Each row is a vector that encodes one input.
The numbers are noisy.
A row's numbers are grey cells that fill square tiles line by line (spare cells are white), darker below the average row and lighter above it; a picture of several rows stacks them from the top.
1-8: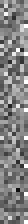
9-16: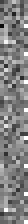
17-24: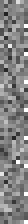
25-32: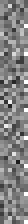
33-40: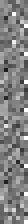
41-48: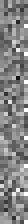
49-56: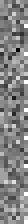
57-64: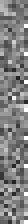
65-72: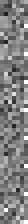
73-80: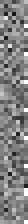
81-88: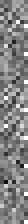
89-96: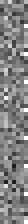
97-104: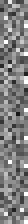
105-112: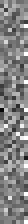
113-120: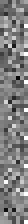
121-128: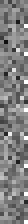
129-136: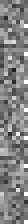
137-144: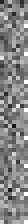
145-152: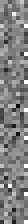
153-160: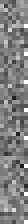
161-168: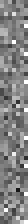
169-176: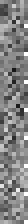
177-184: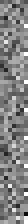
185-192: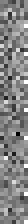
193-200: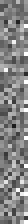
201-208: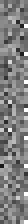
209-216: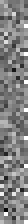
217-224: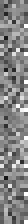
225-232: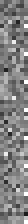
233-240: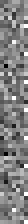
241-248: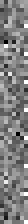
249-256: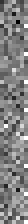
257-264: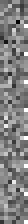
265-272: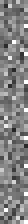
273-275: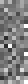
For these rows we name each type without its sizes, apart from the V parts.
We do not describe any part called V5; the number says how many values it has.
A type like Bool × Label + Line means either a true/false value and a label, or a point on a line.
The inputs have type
Line × List(Bool × V5).
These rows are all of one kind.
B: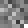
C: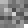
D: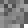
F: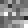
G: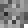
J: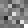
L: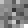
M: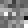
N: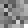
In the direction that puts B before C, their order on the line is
N, G, D, B, J, L, C, M, F.
